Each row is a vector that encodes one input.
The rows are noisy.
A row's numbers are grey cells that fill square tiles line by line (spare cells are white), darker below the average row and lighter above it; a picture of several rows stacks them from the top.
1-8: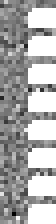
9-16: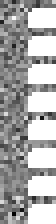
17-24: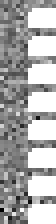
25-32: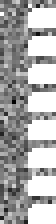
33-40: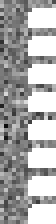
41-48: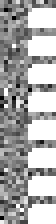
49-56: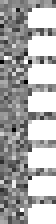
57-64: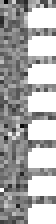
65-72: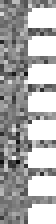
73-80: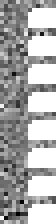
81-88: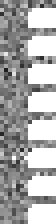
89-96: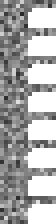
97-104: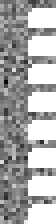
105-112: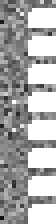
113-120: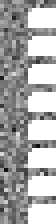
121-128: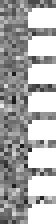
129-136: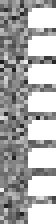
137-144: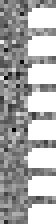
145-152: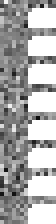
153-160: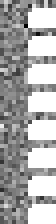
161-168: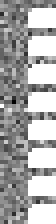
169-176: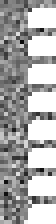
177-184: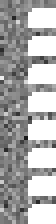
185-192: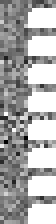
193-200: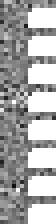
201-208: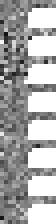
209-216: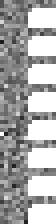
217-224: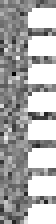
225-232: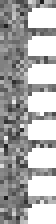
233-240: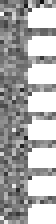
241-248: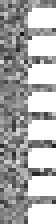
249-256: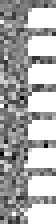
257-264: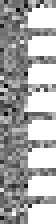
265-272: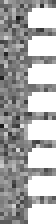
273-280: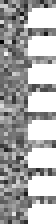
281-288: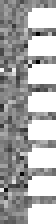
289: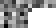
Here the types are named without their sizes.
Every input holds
a label and a point on a line, together with either a fixed value, or three true/false values.
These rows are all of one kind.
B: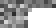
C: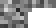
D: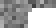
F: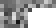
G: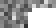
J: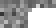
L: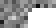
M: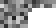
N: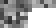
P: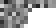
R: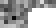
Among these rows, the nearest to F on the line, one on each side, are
B and D.
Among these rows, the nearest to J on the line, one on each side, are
M and N.
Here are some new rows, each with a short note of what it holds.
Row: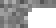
a label and a point on a line
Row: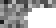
a label and a point on a line
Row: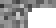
a label, a point on a line and three true/false values
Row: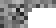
a label and a point on a line
